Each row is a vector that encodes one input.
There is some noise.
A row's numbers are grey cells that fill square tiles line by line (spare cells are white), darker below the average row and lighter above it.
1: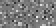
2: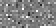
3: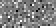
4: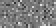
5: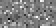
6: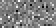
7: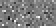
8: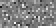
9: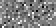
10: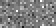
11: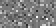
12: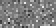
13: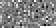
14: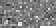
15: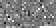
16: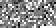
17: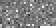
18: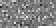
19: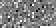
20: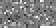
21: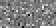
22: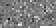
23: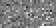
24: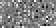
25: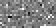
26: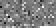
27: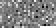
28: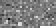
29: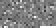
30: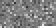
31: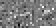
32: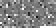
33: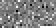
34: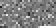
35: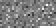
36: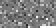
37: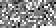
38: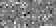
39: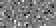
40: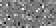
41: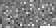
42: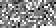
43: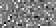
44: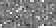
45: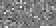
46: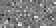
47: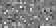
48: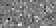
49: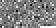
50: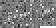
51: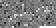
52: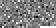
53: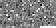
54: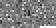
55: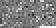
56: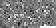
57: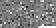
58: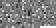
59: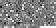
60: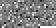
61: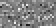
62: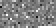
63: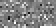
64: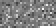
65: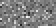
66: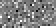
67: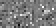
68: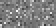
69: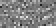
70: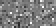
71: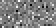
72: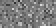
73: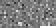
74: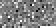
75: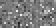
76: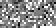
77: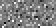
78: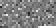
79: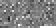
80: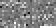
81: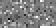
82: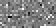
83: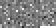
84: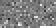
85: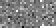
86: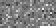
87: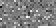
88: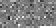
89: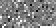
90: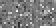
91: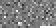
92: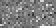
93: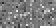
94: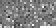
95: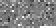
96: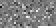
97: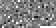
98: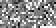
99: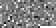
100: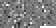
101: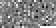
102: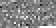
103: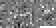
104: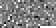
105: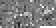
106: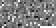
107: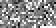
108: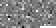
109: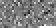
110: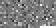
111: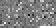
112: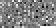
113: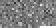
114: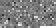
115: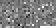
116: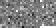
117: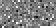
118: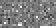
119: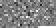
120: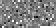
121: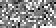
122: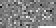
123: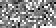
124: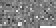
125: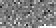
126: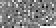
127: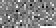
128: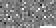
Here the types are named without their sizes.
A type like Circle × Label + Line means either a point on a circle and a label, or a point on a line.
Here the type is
List(Line).
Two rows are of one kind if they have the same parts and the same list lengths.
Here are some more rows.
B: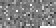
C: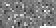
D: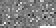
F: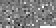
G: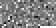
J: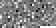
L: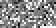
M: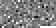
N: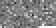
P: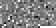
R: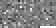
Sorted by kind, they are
B, D, F, N, R
C
G, J, M, P
L

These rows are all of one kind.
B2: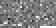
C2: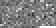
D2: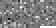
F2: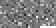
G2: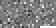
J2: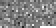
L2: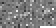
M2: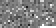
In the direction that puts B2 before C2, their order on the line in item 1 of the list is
F2, B2, D2, M2, C2, J2, G2, L2.
